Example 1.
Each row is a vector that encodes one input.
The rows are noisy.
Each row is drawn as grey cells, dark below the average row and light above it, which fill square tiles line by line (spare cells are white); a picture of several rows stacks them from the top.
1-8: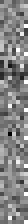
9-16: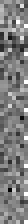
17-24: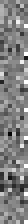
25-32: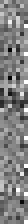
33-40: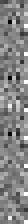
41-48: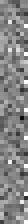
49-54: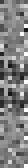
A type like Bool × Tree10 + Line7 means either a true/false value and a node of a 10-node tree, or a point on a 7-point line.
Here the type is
List2(Line5).
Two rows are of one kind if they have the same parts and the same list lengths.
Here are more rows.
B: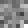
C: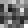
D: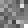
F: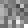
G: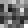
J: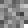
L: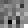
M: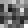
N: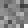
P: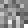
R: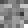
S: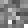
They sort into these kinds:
B, D, F, J, P, R, S
C, G, M
L, N

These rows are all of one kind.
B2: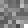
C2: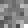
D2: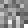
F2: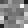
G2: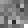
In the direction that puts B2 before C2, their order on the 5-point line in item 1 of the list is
D2, G2, B2, C2, F2.
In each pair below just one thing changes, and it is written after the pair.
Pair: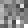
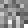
the place on the 5-point line in item 2 of the list
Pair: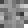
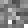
the place on the 5-point line in item 1 of the list
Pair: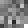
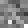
the place on the 5-point line in item 2 of the list
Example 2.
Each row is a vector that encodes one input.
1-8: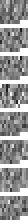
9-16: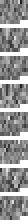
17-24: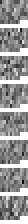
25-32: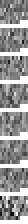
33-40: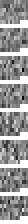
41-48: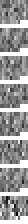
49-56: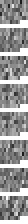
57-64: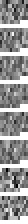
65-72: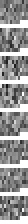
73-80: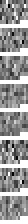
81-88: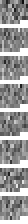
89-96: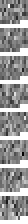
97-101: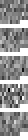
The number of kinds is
3.
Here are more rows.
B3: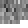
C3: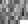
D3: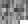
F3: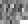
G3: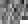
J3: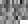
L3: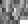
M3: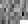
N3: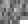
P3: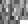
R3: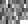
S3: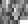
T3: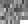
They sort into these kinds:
B3, D3, F3, G3, J3, T3
C3, L3, M3, N3, P3, S3
R3

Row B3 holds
a point on a 7-point line and a point on an 8-point line.
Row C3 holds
three true/false values.
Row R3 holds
a fixed value.
